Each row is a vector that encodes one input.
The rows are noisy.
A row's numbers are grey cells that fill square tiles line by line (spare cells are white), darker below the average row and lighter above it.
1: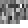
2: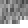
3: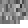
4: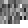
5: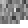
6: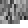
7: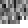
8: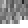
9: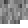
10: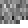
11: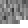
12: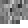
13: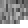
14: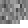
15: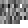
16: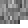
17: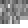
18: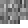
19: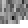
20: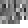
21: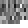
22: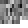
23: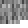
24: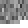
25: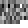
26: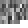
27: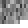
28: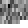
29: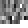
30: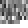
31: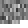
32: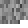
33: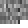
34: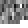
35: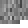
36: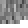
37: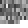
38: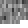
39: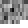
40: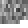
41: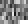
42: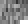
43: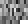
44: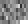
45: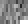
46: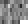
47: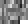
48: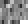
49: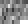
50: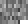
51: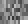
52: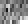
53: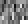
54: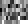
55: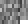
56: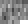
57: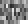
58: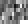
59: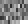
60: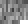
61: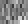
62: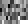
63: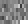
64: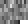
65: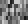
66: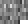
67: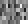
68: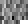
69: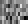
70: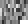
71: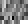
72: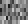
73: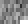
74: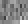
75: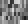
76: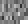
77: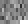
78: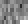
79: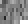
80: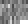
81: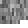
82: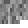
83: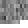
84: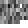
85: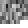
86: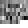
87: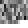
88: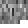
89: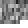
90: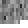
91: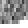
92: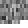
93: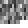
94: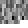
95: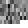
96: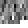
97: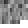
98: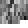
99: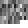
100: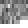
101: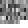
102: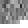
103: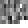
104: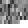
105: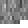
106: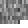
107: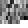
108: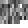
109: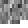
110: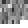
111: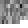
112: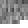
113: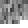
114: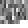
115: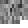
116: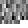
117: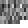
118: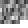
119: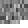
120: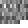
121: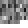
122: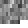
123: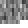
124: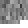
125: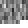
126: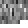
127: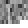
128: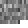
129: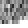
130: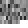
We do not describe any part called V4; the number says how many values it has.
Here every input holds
either a node of a 12-node tree, or a true/false value and a value of V4.
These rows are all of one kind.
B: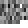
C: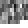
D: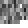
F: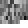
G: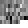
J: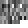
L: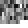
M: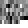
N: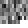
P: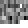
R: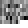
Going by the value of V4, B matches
D, J and N.
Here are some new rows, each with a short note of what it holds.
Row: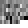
a true/false value and a value of V4
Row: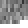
a node of a 12-node tree
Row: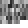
a true/false value and a value of V4
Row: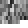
a true/false value and a value of V4
